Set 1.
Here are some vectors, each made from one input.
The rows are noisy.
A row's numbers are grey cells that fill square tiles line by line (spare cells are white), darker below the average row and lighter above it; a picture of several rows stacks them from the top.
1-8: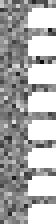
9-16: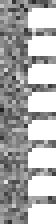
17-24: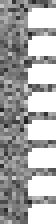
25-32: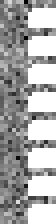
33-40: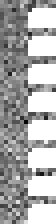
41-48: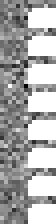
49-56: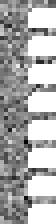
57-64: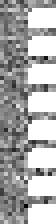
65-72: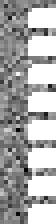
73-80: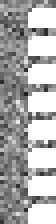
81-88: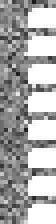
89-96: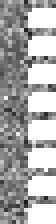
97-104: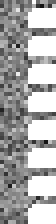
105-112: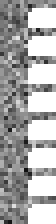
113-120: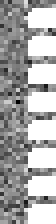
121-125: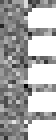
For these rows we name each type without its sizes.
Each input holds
a point on a circle and four true/false values.
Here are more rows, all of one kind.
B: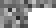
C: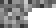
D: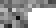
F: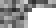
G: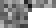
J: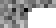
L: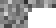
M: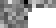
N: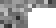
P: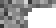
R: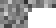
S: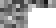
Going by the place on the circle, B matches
L and R.
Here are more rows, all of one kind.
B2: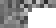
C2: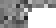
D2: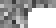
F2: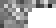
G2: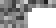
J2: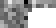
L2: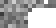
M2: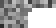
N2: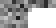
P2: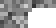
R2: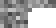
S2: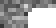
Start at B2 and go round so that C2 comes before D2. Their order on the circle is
B2, C2, J2, R2, L2, F2, M2, S2, P2, D2, N2, G2.
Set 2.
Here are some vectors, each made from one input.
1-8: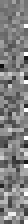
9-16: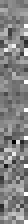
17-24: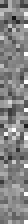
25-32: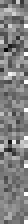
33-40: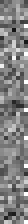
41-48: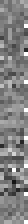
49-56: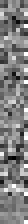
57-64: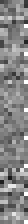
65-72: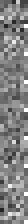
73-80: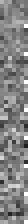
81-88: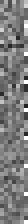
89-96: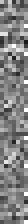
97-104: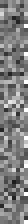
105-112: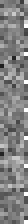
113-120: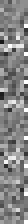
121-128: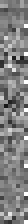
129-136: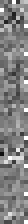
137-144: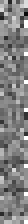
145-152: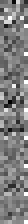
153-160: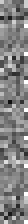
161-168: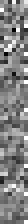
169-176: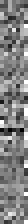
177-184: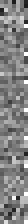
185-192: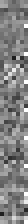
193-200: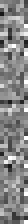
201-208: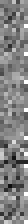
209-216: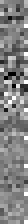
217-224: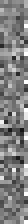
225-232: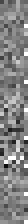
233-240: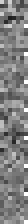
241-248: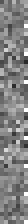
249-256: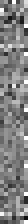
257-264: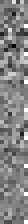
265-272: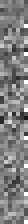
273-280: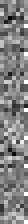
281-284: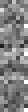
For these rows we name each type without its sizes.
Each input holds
a point on a line and a true/false value.
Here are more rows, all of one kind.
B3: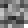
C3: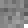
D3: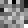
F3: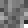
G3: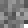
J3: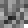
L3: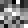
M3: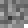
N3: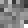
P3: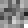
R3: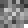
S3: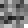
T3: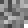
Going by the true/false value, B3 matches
L3, R3 and T3.
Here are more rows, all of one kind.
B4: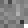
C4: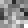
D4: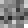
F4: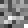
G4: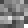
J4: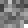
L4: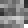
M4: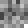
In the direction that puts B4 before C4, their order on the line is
D4, G4, F4, B4, L4, M4, C4, J4.
